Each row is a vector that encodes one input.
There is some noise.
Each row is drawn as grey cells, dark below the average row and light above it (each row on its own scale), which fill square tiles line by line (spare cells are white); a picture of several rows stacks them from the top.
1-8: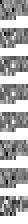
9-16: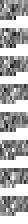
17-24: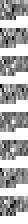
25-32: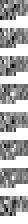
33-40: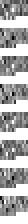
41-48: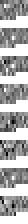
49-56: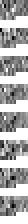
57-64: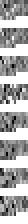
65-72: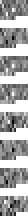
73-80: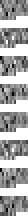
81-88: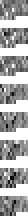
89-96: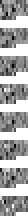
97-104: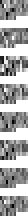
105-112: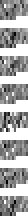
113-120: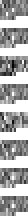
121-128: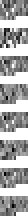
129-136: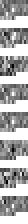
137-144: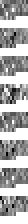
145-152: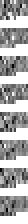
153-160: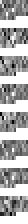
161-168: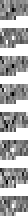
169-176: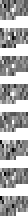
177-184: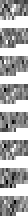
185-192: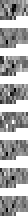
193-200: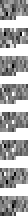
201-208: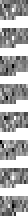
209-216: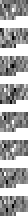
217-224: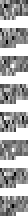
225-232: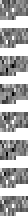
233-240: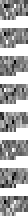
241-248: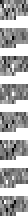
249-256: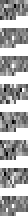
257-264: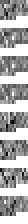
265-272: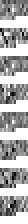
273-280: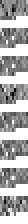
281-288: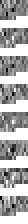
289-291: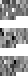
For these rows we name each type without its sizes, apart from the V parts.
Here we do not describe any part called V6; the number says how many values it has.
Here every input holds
a list of items, each a true/false value and a value of V6.
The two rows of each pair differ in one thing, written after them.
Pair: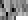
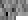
the true/false value in item 2 of the list
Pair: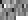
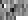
the value of V6 in item 2 of the list
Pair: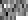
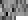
the true/false value in item 1 of the list
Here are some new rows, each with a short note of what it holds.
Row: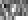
a list of one item
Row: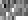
a list of one item
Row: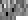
a list of two items
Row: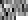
a list of two items
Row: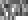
a list of one item
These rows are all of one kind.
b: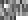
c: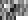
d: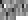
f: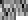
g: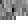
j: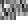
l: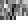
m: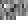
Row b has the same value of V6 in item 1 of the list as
f and j.
